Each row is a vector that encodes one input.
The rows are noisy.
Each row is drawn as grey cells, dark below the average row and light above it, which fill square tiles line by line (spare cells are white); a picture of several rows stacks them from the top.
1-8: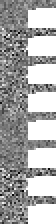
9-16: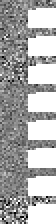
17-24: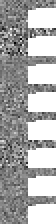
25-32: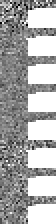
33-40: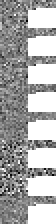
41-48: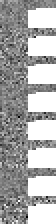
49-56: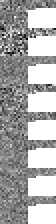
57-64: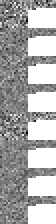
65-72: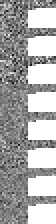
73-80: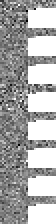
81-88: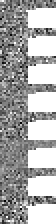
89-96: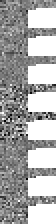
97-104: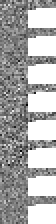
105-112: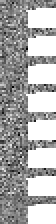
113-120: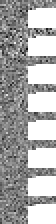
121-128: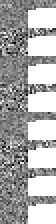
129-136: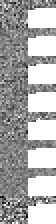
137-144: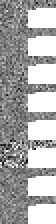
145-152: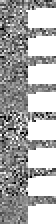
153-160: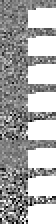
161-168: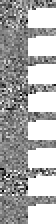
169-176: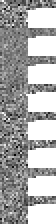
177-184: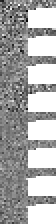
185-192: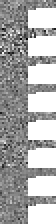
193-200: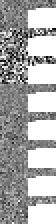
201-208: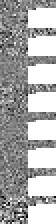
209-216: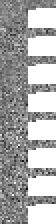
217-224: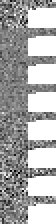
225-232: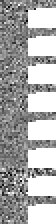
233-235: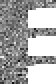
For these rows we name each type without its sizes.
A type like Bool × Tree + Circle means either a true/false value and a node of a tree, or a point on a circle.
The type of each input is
Bool × Bool × Bool × Circle × (Circle + Unit) × Label.
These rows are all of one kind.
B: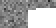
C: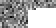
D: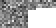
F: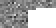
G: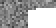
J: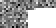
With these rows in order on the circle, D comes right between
C and J.
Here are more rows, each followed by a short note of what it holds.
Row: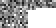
a point on each of two circles, a label and three true/false values
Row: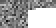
a point on each of two circles, a label and three true/false values
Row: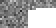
a point on each of two circles, a label and three true/false values
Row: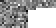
a point on a circle, a label and three true/false values
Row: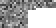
a point on each of two circles, a label and three true/false values
